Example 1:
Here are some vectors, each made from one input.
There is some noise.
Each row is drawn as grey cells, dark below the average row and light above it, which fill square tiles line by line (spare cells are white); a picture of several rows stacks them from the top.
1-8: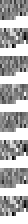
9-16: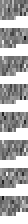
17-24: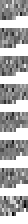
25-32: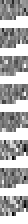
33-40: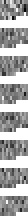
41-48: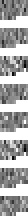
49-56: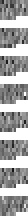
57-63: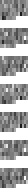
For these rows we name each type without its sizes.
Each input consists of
either a fixed value, or a label and four true/false values.
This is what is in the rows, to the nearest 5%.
About 15% of them hold a fixed value. The rest hold a label and four true/false values.
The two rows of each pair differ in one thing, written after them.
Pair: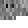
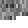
the label
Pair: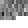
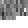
the label
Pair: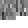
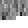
one of the four true/false values
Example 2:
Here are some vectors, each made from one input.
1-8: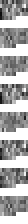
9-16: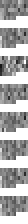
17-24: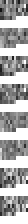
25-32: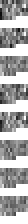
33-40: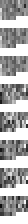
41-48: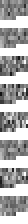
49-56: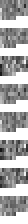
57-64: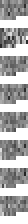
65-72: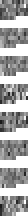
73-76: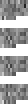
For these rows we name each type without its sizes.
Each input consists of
either a fixed value, or a node of a tree, or three true/false values.
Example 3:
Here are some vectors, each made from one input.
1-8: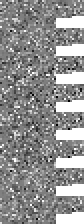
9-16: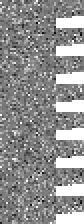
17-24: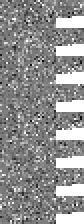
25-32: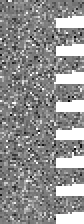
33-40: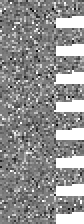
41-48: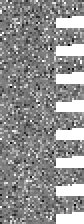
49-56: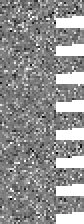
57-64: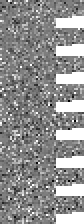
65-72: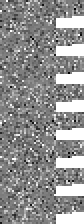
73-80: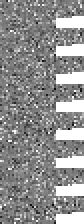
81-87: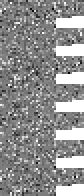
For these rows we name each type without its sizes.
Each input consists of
a point on a line and three true/false values.
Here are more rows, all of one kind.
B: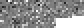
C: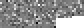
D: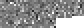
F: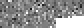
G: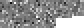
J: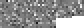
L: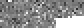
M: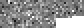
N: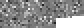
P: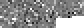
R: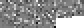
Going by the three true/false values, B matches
F and L.
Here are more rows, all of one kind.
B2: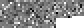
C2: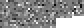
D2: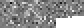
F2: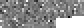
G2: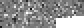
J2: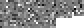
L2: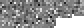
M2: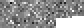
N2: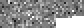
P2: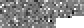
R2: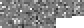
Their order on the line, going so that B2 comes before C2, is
B2, J2, C2, G2, R2, D2, M2, N2, F2, L2, P2.
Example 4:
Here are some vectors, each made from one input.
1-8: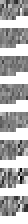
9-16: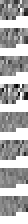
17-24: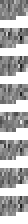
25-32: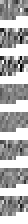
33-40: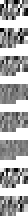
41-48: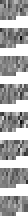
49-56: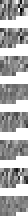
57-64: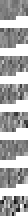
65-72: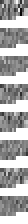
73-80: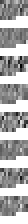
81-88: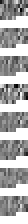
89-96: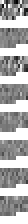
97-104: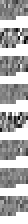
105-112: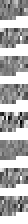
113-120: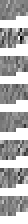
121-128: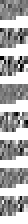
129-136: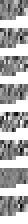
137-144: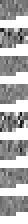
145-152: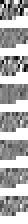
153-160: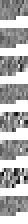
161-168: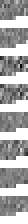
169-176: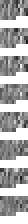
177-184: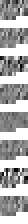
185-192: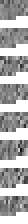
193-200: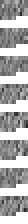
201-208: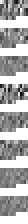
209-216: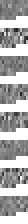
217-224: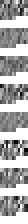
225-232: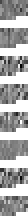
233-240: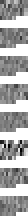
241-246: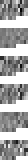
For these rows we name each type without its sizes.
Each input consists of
either a fixed value, or a label and a point on each of two lines.
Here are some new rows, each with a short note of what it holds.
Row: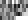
a fixed value
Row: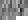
a label and a point on each of two lines
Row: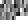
a fixed value
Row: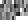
a fixed value
